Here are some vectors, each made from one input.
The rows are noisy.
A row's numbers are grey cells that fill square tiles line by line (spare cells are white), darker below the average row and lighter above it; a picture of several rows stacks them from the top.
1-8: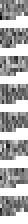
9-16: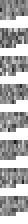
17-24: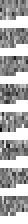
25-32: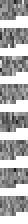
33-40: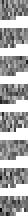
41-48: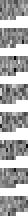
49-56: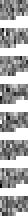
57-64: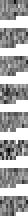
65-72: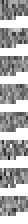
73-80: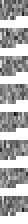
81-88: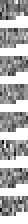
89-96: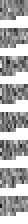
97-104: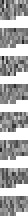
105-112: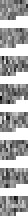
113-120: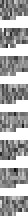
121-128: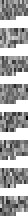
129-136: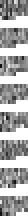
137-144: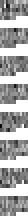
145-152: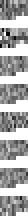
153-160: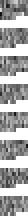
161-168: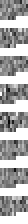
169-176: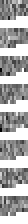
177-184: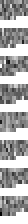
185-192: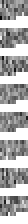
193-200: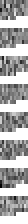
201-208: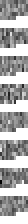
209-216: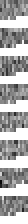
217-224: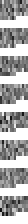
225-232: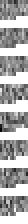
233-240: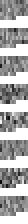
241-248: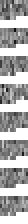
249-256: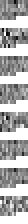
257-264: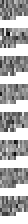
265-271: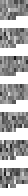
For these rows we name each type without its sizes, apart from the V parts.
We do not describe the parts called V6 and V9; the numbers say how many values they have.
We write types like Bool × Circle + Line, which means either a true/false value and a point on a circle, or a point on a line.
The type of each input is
List(Line) + V6 × V9.
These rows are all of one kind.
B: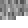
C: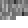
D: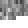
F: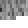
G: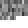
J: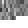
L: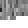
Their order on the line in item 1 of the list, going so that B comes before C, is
J, D, B, F, L, G, C.
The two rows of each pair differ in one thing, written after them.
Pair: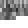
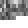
the value of V9
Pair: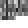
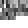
the value of V6
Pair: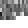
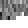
the value of V6
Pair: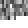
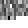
the value of V6
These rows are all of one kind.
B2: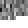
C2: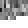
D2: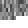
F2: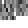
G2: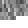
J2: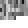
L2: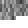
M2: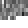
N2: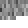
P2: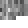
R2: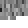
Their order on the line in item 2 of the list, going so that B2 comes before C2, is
P2, B2, M2, L2, J2, R2, D2, C2, F2, N2, G2.
